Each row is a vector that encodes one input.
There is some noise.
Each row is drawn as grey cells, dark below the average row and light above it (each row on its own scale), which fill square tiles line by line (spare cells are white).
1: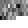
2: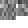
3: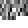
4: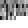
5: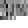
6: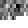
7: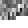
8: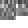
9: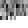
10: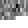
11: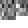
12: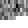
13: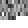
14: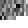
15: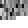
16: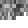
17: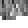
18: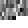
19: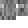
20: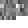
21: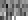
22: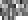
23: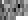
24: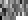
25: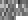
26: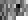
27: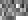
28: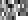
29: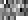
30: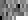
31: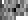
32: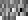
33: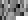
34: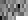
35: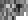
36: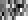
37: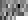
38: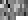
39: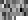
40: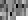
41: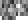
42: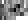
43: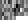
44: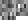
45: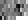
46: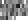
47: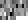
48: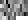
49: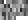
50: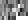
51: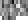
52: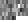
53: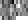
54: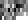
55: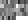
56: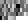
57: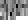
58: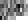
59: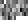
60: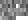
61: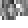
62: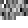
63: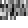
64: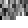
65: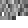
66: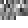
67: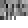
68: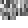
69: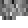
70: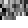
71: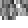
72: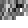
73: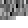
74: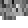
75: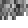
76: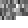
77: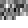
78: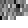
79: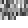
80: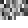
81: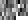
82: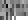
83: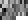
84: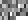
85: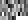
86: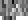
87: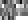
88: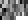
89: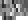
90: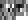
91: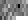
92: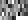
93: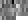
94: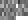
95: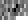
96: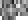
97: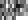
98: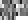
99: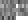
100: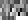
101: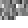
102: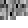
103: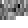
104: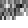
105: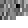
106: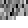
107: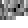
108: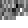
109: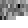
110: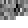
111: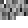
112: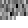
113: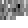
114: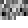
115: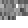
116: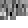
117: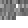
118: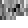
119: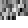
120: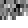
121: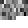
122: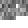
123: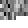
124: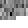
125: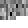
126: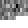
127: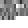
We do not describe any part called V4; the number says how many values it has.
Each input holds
either a point on a 6-point circle and a true/false value, or a fixed value, or two values of V4.
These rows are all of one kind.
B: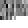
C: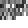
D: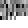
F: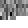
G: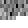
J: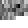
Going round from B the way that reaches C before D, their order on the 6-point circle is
B, J, G, C, F, D.
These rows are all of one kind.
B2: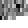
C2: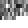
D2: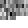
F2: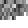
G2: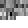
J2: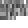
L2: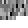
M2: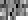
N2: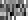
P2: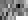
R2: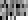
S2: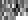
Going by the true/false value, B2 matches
C2, F2, P2 and S2.
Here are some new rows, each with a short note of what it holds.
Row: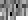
a point on a 6-point circle and a true/false value
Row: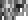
a point on a 6-point circle and a true/false value
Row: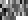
a fixed value
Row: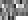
two values of V4
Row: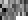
a fixed value
